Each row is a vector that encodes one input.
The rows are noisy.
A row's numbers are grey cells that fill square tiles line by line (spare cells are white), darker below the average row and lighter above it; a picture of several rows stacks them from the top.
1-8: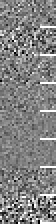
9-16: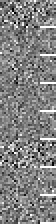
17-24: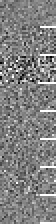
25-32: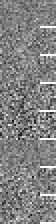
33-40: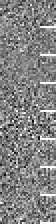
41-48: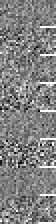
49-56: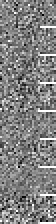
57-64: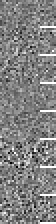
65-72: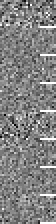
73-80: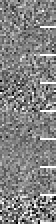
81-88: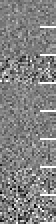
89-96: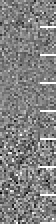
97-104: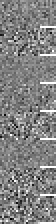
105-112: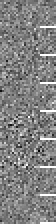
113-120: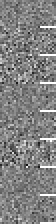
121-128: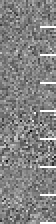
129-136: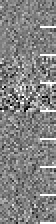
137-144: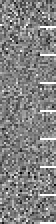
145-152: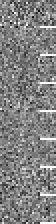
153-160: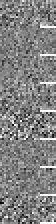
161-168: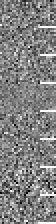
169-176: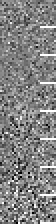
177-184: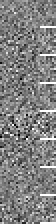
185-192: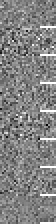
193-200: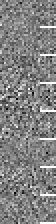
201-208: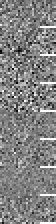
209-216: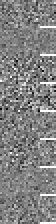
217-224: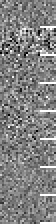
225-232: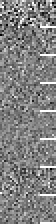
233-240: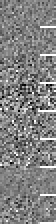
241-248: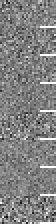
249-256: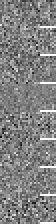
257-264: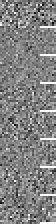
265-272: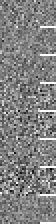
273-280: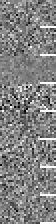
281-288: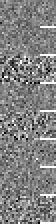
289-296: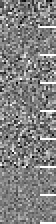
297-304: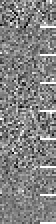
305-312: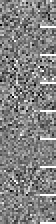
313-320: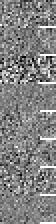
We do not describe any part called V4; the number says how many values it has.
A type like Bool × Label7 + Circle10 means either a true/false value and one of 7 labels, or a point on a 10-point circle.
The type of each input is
Bool × Bool × Bool × Bool × Circle9 × Line5 × Line9 × V4.
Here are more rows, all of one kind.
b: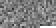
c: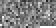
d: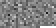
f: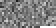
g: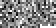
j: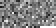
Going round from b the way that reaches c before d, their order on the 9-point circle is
b, c, f, j, d, g.
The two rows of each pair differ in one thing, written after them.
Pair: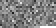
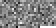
one of the four true/false values
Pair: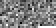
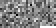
the value of V4
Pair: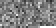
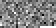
the place on the 5-point line
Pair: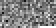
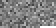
the place on the 9-point circle
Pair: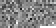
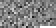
the place on the 5-point line
